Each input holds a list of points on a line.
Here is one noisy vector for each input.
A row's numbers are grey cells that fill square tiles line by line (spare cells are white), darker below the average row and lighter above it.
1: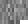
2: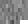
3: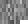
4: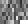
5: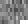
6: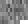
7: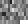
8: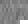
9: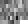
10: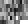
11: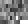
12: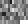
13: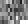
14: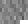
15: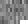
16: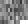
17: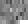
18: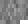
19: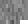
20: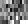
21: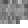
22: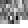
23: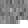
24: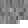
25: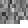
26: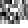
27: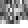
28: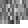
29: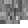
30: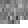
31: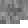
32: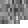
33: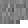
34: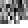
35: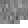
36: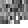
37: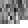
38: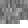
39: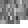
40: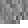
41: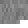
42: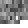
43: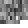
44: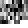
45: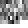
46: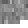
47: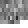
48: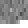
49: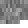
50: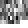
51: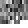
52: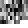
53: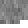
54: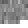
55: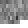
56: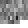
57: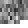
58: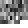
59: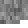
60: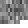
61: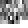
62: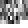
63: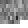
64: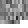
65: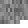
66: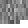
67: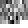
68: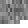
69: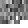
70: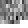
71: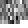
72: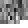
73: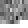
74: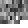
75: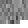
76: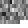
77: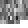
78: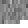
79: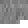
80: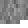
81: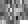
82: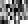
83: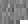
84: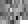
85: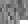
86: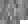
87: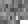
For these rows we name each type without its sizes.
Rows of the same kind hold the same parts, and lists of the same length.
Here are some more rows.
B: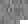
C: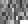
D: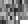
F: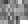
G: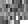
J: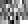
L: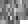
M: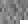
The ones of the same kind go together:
B, D, J, M
C
F, G, L

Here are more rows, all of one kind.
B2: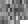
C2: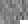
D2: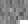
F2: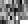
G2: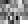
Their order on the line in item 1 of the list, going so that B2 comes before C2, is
G2, B2, F2, C2, D2.
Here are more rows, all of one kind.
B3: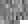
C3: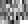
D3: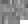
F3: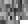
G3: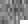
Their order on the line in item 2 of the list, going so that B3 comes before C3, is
D3, G3, B3, C3, F3.
